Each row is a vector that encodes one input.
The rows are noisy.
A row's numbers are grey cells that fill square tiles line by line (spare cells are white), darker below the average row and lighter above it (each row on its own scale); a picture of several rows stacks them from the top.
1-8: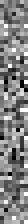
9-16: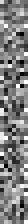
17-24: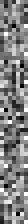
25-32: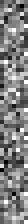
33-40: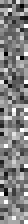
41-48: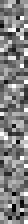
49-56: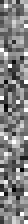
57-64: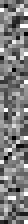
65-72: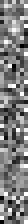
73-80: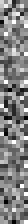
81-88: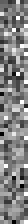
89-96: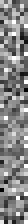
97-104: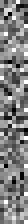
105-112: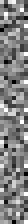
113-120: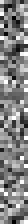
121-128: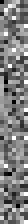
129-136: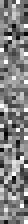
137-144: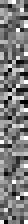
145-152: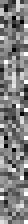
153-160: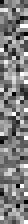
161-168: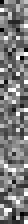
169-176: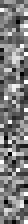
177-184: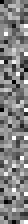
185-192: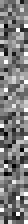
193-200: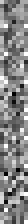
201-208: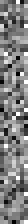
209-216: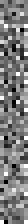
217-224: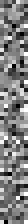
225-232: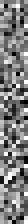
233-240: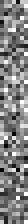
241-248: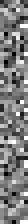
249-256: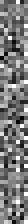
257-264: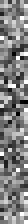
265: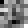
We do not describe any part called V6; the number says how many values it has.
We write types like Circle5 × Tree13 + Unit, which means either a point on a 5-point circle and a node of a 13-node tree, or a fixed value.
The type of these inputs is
Bool × Bool × Bool × Bool × V6 + List2(Line5).
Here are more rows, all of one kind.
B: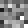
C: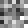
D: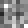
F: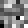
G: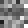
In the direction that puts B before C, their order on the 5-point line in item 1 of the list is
B, F, G, C, D.
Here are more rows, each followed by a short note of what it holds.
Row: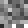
the empty list
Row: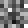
four true/false values and a value of V6
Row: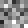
a list of one item
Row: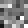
a list of two items
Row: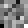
a list of two items
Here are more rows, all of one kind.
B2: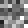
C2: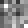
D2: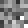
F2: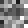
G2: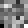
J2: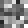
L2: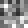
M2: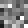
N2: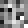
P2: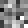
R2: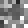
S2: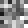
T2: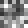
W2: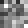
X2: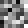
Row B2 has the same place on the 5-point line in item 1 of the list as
F2, J2, R2 and X2.
